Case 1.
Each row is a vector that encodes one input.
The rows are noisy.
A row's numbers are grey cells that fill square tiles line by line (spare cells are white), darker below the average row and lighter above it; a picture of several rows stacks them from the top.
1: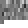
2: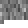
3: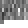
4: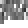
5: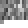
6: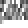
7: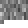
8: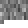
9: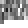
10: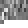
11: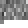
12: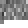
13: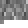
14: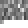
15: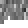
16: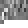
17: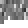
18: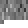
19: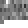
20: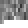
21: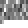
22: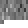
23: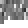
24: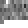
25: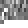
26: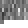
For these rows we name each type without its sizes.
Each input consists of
a label.
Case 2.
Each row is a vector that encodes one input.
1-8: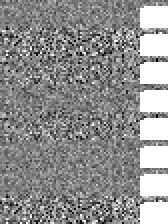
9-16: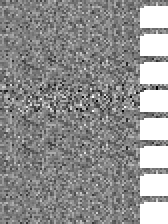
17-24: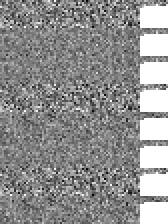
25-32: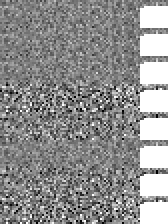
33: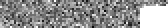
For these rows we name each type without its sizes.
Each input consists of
a point on a line.
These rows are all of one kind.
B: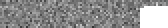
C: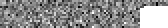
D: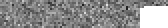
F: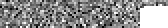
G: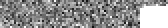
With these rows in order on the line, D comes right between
B and C.
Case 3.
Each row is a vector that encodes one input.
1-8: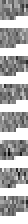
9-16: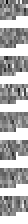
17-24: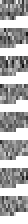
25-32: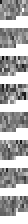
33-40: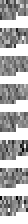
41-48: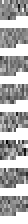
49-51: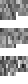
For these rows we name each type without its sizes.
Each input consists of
a point on a line.
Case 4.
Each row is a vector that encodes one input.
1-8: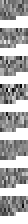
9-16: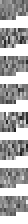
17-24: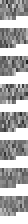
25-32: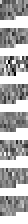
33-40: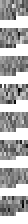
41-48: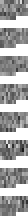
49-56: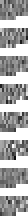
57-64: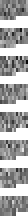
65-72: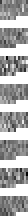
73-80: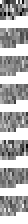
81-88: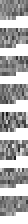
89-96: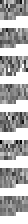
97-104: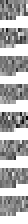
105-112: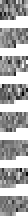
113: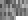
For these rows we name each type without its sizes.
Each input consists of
four true/false values.
